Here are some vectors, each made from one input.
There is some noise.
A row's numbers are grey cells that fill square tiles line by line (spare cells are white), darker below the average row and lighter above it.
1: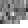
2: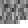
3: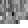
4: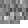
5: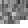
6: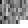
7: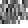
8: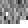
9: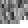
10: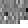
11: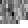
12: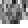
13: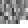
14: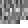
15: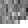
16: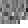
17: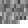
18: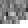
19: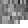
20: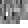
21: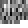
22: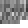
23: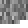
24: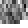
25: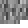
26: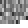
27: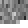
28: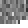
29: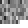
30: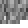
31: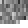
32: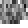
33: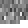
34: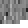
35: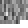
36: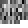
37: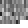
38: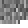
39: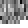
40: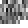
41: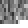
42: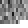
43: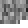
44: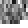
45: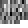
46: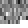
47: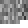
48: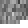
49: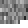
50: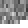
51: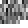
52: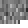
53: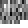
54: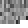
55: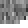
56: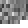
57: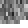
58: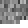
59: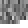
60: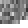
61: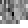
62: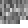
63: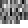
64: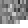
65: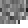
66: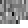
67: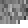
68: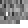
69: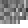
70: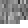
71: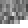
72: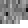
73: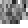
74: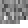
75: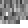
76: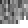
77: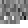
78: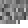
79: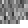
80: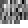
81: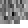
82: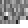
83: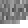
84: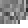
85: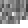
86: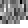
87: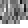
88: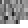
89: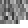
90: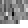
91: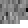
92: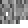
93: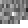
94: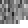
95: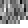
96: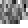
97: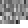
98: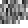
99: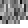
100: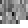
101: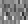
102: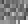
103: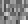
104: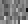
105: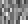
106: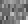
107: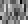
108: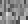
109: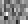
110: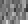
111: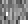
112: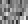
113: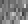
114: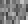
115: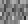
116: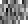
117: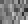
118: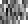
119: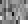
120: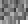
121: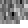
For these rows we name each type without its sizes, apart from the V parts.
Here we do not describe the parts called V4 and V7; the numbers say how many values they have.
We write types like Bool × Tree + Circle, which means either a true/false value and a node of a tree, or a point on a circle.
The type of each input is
Label × (Line + V7) + V4.
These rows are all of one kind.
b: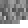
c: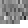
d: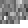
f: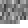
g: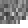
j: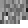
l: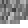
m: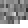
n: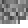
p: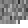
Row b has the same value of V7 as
d, g and n.
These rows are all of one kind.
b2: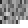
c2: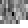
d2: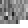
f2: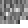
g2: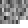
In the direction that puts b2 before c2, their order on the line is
f2, g2, b2, d2, c2.
